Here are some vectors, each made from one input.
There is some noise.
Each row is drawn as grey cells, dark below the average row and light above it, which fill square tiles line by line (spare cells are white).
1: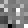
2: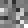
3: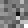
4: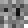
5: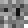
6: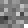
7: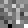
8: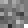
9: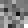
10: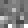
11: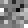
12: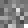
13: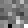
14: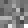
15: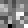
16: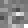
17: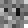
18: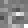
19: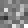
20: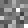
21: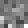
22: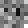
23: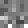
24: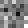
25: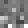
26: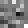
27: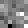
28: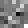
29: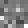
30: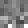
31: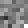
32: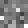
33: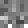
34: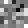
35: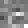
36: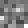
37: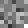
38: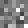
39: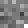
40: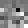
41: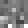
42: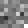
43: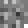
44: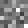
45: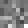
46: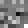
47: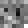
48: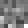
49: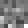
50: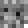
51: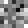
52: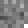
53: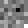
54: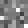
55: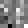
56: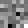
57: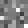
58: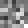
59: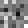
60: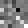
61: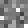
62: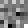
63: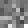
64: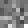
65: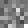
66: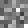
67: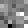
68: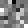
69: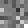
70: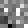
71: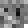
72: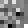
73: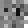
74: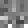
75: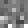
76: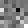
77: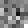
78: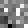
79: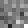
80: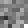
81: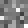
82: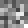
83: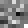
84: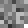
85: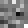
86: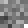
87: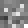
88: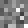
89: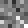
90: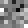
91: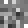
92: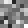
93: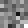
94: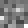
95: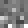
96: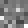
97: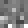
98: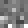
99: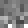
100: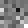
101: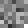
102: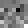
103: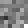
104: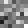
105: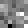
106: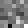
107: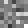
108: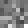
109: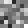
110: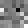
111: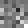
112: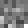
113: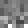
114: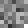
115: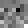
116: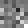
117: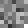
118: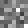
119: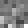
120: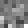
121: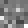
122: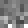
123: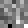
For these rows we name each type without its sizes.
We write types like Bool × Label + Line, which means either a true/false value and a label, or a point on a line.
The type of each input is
Circle × (Tree + Unit).
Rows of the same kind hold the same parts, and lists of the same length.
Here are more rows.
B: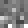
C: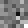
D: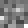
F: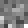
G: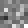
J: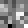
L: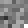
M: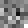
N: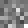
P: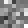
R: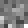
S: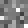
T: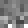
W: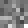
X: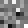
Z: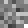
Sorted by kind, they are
B, D, F, N, R, S, T, W
C, G, J, L, M, P, X, Z

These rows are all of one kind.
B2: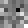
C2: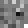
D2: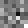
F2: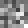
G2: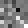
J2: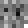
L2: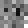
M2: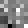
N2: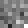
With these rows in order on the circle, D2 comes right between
F2 and M2.
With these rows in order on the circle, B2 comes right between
J2 and L2.
